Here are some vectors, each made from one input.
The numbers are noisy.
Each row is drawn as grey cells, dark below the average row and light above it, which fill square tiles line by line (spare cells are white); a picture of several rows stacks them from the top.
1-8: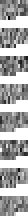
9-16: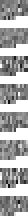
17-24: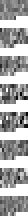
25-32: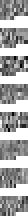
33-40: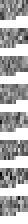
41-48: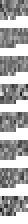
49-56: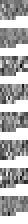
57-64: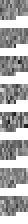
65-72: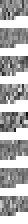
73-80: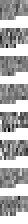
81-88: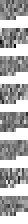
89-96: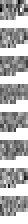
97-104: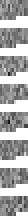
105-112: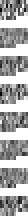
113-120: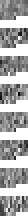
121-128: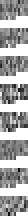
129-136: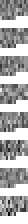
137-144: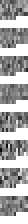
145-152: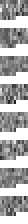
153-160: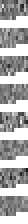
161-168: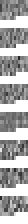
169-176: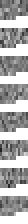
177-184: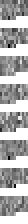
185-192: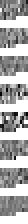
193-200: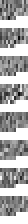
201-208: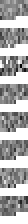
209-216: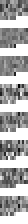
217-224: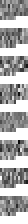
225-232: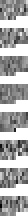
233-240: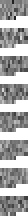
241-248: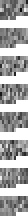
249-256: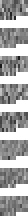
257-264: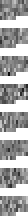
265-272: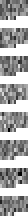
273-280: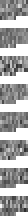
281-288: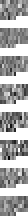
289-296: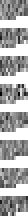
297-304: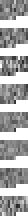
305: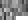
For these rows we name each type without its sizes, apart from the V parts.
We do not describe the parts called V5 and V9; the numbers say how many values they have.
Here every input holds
either a value of V5 and a value of V9, or a list of points on a circle.
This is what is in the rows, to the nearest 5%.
About 45% of them hold a value of V5 and a value of V9. The rest are lists of points on a circle.
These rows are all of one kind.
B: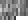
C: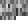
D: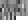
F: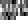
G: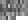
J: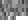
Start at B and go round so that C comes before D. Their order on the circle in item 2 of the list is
B, C, D, J, G, F.
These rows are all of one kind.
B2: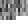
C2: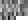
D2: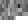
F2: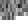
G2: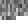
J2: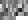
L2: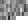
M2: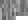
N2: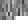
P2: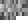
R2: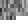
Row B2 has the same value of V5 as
D2, G2 and J2.
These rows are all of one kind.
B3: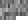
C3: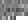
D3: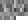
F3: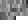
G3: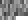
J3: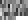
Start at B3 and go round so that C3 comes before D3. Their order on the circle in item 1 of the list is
B3, J3, F3, C3, D3, G3.
